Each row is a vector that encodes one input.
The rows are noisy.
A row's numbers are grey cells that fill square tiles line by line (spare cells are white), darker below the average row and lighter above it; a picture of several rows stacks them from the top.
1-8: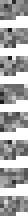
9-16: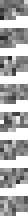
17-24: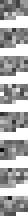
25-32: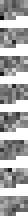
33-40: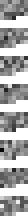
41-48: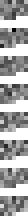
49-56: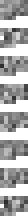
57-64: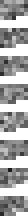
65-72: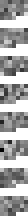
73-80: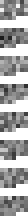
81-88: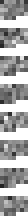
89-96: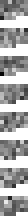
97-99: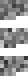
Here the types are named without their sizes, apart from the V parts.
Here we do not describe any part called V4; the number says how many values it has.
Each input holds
a point on a line, together with either a point on a line, or a value of V4.
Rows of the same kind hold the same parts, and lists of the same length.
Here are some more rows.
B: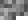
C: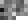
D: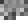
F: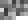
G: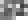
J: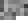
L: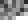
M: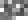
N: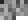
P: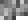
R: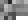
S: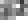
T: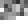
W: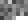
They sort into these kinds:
B, D, J, N, P, R
C, F, G, L, M, S, T, W

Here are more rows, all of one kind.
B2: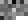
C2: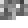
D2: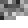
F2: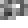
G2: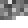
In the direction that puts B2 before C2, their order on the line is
D2, G2, B2, C2, F2.
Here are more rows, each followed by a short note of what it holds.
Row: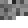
a point on a line and a value of V4
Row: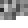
a point on each of two lines
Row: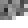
a point on a line and a value of V4
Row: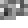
a point on a line and a value of V4
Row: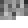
a point on each of two lines
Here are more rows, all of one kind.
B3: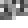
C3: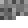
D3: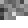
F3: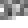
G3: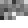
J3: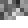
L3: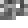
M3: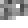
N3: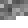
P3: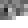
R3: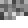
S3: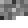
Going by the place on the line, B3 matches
G3, R3 and S3.
